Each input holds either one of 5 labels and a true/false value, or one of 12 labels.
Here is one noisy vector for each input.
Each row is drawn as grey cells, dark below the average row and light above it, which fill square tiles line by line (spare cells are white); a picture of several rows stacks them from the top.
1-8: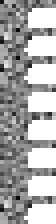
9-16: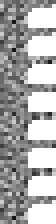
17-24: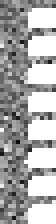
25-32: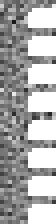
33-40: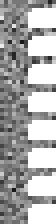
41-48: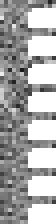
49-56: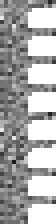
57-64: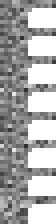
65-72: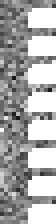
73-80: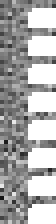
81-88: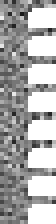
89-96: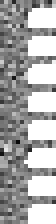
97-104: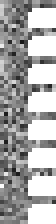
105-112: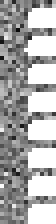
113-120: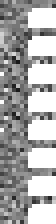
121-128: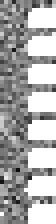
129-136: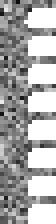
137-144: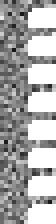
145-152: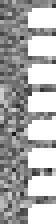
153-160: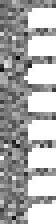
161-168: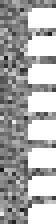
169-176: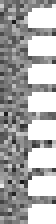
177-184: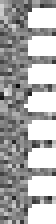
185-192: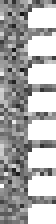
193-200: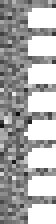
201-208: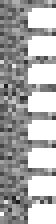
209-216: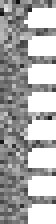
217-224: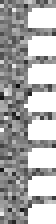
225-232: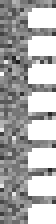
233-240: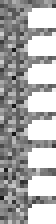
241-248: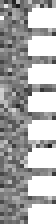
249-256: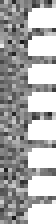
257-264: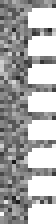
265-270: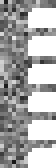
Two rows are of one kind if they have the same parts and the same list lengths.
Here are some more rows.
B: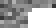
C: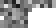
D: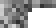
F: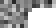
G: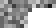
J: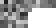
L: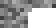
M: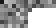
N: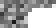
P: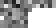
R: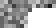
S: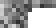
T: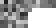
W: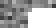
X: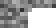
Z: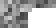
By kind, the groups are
B, L, W, X
C, D, F, G, J, M, N, P, R, S, T, Z

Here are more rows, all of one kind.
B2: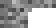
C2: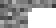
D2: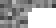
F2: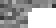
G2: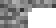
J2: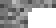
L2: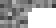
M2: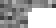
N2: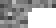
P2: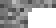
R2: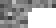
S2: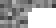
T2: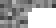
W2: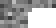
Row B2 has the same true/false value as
G2, J2 and P2.
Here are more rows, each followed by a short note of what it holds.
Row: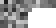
one of 12 labels
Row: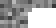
one of 5 labels and a true/false value
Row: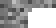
one of 5 labels and a true/false value
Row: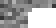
one of 5 labels and a true/false value
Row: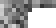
one of 12 labels
